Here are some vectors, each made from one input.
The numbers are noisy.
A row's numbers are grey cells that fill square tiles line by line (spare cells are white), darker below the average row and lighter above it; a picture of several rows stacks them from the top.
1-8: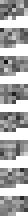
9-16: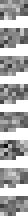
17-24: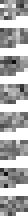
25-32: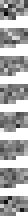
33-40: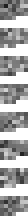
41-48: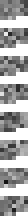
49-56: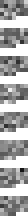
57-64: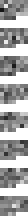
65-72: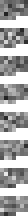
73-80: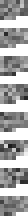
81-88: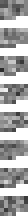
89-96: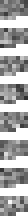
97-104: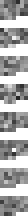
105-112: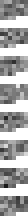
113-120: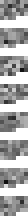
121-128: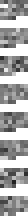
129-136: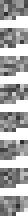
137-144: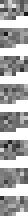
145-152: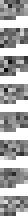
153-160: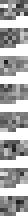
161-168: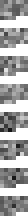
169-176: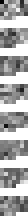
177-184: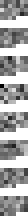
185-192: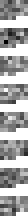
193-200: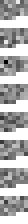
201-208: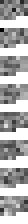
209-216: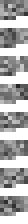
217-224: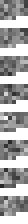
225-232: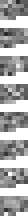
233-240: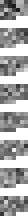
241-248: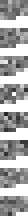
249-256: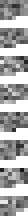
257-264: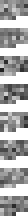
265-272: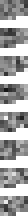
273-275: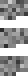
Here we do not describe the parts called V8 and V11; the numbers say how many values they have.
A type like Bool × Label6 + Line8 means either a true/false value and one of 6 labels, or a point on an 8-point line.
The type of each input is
(Circle9 + V8) × V11 + Label6 × Label6.
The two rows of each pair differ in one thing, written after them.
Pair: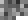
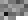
the value of V11
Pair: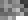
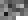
the place on the 9-point circle
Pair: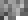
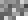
the value of V11
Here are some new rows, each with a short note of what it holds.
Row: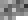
a point on a 9-point circle and a value of V11
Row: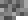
a value of V8 and a value of V11
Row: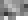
a point on a 9-point circle and a value of V11
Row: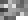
two labels (each one of 6)
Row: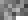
a point on a 9-point circle and a value of V11
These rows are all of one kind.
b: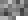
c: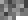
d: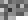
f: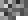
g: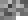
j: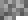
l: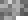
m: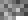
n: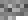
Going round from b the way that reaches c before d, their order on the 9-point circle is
b, l, j, n, c, m, d, f, g.
